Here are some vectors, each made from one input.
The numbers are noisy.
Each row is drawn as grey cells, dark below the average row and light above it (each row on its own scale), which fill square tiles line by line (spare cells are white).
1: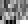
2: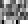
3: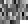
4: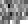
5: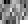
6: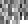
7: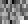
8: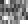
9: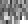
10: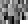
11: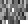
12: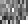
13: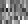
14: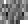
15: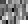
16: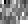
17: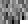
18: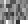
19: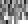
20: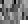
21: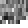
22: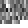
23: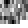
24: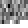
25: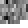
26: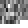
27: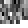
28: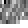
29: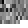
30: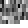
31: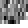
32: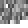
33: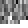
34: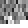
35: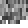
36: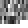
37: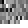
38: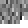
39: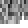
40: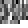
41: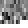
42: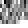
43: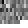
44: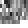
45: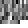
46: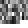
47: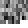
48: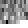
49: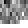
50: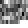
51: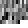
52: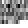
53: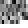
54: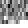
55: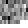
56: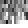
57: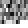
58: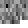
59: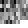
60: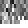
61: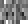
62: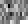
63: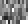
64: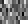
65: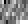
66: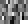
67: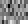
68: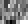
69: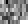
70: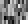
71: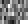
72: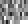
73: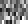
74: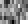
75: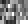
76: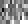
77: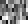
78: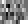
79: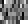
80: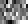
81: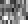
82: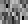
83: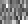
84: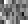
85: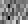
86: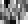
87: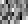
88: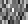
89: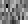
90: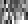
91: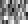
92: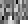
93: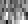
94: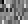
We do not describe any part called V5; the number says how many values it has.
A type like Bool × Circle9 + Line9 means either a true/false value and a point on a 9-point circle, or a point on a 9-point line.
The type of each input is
List2(Bool × V5).
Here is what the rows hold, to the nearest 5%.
All of them are lists of up to two items, each a true/false value and a value of V5: about 5% are empty, 30% hold one and 65% two.
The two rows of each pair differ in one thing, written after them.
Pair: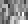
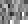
the true/false value in item 2 of the list
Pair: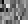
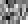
the true/false value in item 2 of the list
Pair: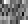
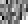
the true/false value in item 1 of the list
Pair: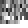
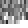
the value of V5 in item 2 of the list
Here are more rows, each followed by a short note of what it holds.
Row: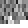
the empty list
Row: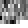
a list of one item
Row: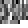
the empty list
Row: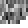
a list of two items
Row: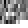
a list of one item
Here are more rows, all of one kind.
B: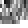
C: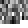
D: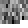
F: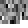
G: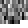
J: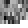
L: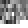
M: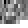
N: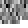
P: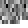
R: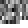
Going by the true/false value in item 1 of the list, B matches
J, L and M.
